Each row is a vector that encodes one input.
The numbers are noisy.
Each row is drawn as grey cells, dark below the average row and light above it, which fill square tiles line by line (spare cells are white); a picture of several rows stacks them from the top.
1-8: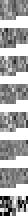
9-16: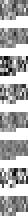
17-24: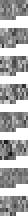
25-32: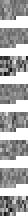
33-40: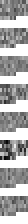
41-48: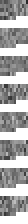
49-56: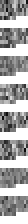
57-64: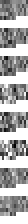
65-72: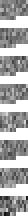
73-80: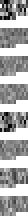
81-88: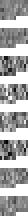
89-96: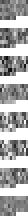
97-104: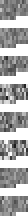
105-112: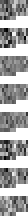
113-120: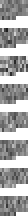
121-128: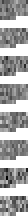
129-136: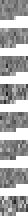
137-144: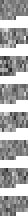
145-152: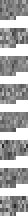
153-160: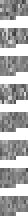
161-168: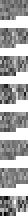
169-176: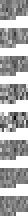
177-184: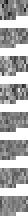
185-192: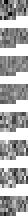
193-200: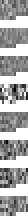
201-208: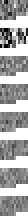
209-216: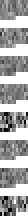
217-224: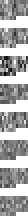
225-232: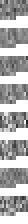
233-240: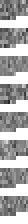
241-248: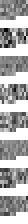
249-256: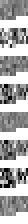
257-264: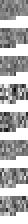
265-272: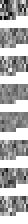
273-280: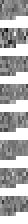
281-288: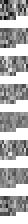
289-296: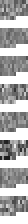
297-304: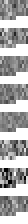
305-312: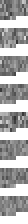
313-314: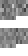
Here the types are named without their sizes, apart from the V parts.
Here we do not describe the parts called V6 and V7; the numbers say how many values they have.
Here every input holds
five true/false values, together with either a point on a line and a value of V7, or a value of V6.
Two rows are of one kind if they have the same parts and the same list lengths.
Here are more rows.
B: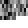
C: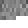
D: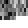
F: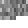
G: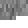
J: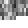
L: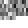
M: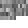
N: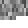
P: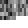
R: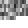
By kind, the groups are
B, D, F, M, R
C, G, J, L, N, P

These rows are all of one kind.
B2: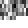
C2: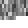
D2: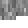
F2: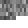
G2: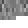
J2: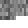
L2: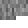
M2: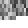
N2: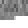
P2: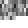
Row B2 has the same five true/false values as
C2, L2 and P2.
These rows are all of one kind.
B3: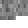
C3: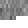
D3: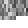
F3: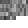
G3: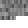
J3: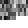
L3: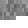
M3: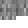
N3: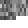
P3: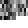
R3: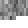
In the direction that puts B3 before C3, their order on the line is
D3, F3, J3, L3, B3, M3, G3, R3, C3, N3, P3.
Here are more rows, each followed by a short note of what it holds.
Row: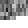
a point on a line, five true/false values and a value of V7
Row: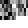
five true/false values and a value of V6
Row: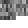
a point on a line, five true/false values and a value of V7
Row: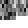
five true/false values and a value of V6
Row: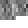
five true/false values and a value of V6
